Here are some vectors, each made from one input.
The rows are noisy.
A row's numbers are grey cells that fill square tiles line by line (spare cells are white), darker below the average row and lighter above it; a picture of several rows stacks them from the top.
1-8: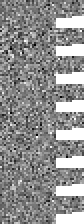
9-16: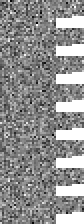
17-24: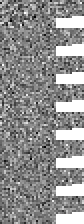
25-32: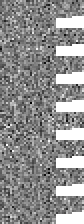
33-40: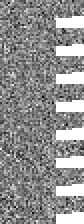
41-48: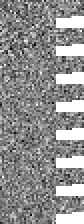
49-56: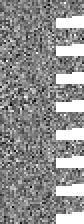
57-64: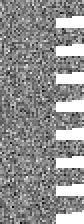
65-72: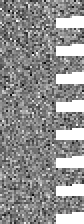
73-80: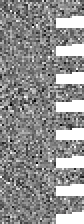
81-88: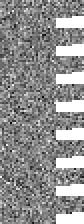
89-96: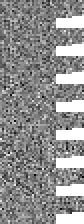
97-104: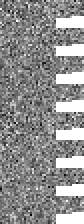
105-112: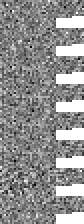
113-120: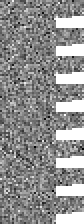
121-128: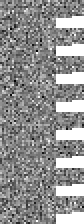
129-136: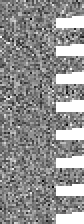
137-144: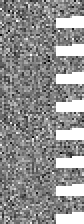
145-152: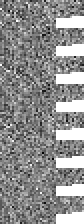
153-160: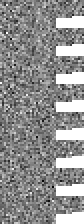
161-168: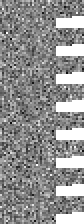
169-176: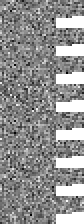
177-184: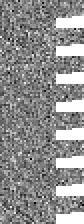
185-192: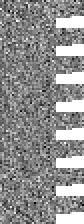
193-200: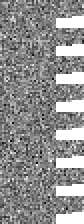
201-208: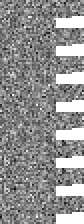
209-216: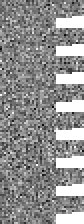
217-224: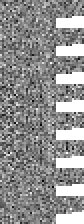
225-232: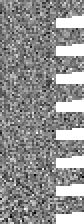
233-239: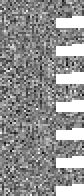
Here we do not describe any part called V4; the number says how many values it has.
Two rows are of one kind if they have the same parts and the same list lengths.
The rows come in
7 kinds.
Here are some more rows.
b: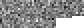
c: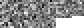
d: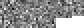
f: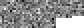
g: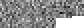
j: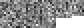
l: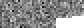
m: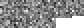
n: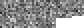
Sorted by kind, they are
b
c
d, f
g, m
j
l
n

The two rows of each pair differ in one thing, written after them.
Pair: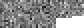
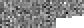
the place on the 6-point line
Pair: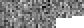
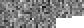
the place on the 5-point line
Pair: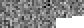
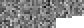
the place on the 5-point line
